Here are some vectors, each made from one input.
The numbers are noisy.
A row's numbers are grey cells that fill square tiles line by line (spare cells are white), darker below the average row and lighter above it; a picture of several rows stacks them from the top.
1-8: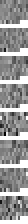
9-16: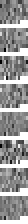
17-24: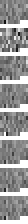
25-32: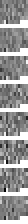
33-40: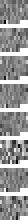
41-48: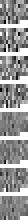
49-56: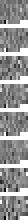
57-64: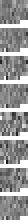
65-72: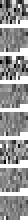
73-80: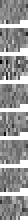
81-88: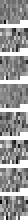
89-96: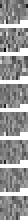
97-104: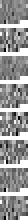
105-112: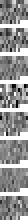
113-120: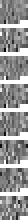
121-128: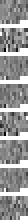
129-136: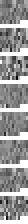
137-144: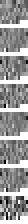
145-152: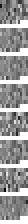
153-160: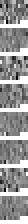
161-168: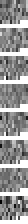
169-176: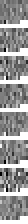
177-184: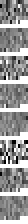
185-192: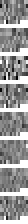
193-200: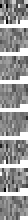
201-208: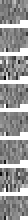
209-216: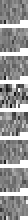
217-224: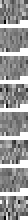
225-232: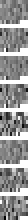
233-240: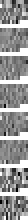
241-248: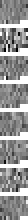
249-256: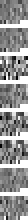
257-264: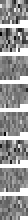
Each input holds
a true/false value, together with either a point on an 8-point circle, or a fixed value.
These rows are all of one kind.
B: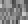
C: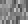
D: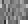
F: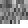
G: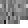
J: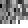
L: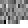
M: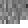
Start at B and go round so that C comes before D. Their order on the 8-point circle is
B, M, J, L, C, G, F, D.
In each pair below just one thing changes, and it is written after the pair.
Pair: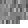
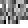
the true/false value
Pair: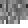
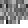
the place on the 8-point circle
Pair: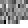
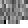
the place on the 8-point circle
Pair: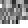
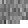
the true/false value
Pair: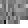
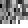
the place on the 8-point circle
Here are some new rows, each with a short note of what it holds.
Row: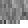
a point on an 8-point circle and a true/false value
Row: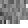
a true/false value
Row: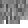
a true/false value
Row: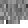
a point on an 8-point circle and a true/false value
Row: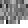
a point on an 8-point circle and a true/false value
